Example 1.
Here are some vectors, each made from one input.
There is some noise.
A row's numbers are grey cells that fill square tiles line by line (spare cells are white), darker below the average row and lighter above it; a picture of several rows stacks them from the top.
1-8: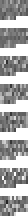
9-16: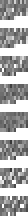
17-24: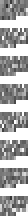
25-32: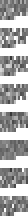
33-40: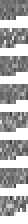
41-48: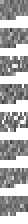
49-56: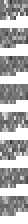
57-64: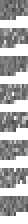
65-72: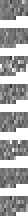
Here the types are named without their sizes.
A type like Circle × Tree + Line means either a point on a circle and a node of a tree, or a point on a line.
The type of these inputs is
Bool × Line.
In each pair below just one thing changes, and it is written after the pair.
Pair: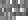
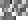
the place on the line
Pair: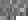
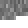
the place on the line
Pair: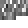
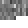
the true/false value
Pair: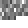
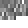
the place on the line
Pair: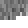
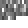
the place on the line
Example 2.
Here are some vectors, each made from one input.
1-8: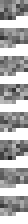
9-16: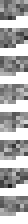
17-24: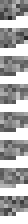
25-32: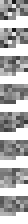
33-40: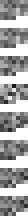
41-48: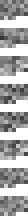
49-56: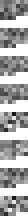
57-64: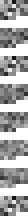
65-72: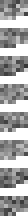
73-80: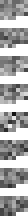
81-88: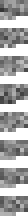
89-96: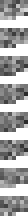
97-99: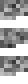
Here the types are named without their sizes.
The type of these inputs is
Bool × Circle + Unit.
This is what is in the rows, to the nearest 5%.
About 90% of them hold a point on a circle and a true/false value. The rest hold a fixed value.
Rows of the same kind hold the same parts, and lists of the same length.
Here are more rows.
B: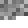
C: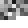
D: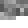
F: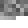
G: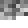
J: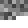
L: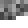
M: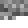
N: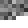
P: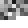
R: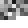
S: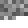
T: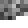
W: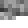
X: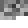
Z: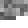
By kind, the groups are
B, D, F, G, J, L, M, N, S, T, W, X, Z
C, P, R

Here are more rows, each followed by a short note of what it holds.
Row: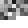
a fixed value
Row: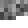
a point on a circle and a true/false value
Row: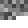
a point on a circle and a true/false value
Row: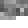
a point on a circle and a true/false value
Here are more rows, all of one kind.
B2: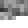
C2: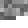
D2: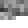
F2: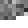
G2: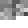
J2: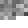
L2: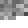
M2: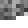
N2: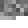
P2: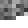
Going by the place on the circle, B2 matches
D2, M2 and P2.
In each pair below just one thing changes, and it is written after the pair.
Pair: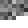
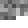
the place on the circle
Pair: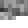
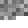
the place on the circle
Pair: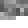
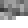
the place on the circle
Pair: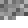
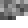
the true/false value
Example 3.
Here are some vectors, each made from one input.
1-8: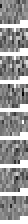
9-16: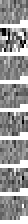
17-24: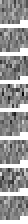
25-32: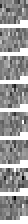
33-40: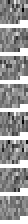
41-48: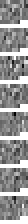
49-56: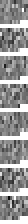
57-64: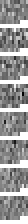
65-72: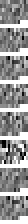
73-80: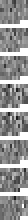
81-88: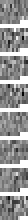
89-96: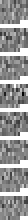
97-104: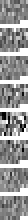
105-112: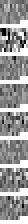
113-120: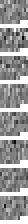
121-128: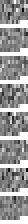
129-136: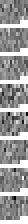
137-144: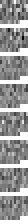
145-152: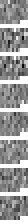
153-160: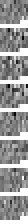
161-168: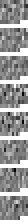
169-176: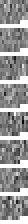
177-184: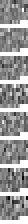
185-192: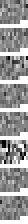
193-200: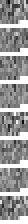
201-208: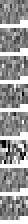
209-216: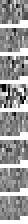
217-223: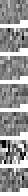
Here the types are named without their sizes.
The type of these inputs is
List(Circle).
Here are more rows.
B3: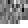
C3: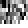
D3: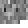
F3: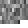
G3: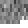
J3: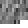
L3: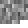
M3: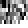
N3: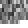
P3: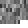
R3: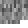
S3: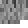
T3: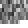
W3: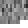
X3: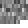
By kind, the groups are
B3, N3, T3
C3, M3
D3, F3, G3, J3, L3, P3, R3, S3, W3, X3

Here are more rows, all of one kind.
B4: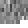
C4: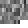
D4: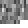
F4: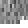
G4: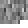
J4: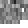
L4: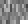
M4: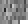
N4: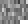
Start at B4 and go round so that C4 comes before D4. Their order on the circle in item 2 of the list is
B4, L4, M4, G4, C4, D4, N4, F4, J4.
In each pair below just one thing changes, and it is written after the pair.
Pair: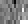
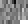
the place on the circle in item 2 of the list
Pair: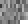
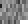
the place on the circle in item 2 of the list
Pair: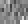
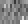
the place on the circle in item 2 of the list
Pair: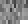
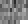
the place on the circle in item 2 of the list
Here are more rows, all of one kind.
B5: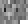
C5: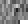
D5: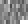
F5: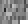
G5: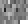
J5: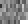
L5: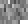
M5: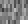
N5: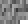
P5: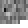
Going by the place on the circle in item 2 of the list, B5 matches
C5, D5, G5 and L5.
